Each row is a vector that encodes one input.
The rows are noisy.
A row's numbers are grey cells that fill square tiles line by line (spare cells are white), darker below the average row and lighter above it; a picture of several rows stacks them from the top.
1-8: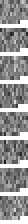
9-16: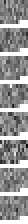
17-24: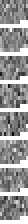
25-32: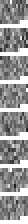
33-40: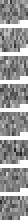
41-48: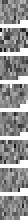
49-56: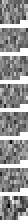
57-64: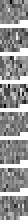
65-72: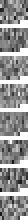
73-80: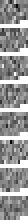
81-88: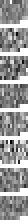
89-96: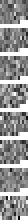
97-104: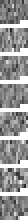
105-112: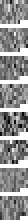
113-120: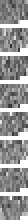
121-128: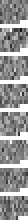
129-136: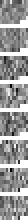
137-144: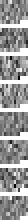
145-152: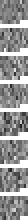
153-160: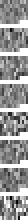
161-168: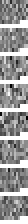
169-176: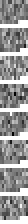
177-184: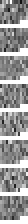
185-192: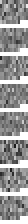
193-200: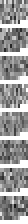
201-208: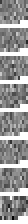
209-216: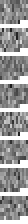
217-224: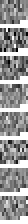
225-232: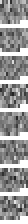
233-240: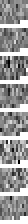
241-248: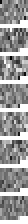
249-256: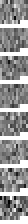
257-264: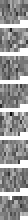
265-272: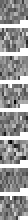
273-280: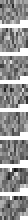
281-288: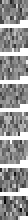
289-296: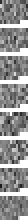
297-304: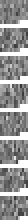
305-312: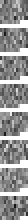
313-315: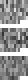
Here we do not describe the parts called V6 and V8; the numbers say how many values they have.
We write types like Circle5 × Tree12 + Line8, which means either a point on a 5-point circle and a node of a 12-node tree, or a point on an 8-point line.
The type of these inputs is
Bool × Label7 + (Line11 + V6) × V8.
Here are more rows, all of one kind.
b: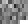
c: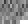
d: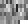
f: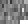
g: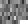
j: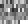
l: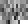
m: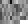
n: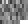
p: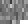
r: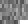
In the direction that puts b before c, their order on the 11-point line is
r, l, b, p, c, n, m, f, j, d, g.
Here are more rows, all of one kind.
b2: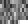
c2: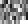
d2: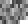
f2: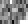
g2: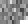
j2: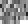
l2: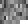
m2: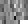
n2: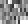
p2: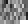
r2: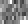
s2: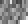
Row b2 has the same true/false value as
c2, l2, m2 and p2.
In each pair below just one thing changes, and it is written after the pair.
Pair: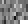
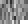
the label
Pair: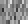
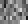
the true/false value
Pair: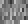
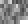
the true/false value
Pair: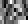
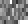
the true/false value
